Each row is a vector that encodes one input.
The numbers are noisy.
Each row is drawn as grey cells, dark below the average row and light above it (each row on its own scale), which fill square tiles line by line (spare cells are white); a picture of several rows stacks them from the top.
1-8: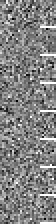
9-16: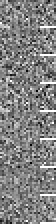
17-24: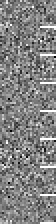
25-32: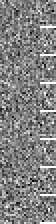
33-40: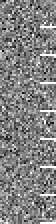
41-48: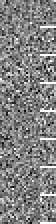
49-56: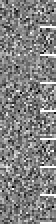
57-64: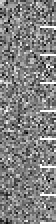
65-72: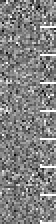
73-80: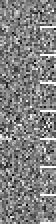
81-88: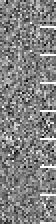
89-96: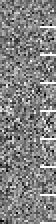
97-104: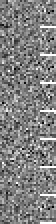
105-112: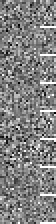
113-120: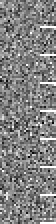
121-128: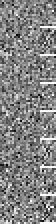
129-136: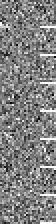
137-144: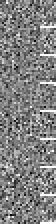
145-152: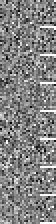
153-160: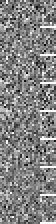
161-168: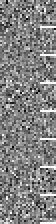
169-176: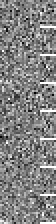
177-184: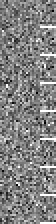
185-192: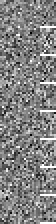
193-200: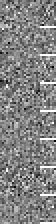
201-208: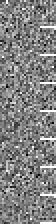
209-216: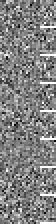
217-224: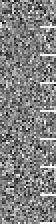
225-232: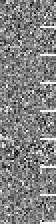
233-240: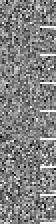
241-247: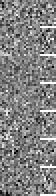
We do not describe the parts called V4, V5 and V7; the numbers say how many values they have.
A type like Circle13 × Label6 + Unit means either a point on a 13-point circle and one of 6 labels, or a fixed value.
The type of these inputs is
(Circle6 + Unit) × V7 + Circle8 × (Line9 + V5) × V4.
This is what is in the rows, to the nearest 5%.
About 65% of them hold a point on an 8-point circle and a value of V4, together with either a point on a 9-point line, or a value of V5. The rest hold a value of V7, together with either a point on a 6-point circle, or a fixed value.
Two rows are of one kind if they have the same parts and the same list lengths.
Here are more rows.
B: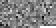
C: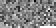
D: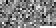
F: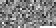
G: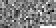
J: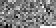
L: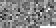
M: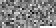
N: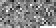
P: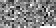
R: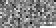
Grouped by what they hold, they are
B, J, R
C, G, L
D, F, M
N, P

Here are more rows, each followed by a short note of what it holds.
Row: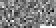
a point on an 8-point circle, a value of V4 and a value of V5
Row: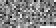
a point on an 8-point circle, a point on a 9-point line and a value of V4
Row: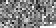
a point on an 8-point circle, a point on a 9-point line and a value of V4
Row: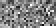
a point on an 8-point circle, a value of V4 and a value of V5
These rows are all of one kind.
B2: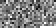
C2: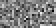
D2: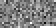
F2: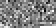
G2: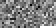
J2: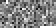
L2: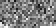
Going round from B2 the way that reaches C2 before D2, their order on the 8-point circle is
B2, C2, J2, D2, F2, L2, G2.
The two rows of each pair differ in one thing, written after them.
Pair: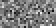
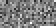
the place on the 8-point circle
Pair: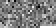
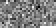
the place on the 8-point circle
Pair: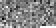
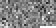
the place on the 9-point line
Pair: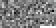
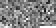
the place on the 9-point line
